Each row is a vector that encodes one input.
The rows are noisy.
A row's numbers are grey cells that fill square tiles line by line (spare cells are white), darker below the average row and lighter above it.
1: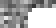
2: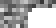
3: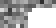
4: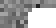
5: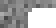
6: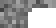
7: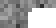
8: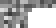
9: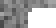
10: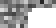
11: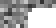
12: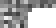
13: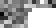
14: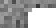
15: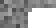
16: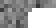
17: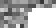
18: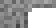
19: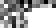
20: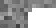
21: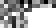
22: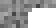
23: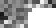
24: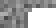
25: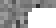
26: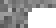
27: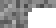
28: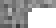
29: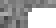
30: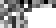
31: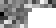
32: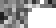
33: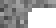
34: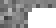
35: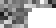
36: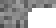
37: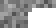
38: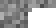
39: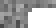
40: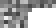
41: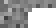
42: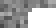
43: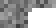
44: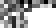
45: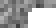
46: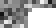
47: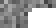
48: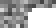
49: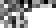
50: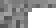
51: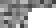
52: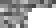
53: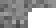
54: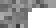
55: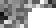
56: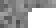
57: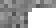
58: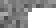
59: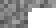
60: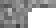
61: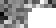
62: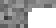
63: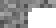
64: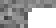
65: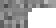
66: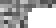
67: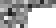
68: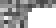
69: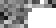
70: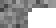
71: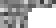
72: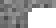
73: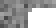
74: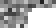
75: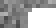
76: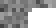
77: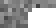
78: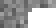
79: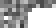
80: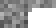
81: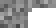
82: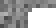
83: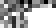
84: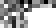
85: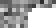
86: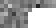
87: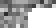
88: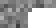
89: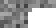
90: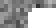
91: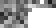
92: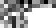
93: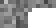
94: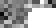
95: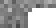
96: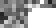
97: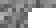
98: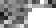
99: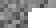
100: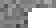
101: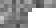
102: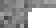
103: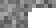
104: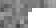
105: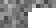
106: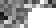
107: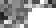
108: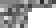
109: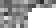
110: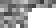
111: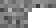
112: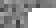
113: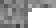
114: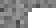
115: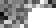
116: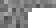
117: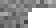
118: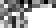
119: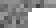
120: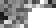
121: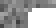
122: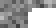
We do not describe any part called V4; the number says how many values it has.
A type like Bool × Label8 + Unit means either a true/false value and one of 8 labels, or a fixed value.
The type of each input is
List3(Bool × V4).
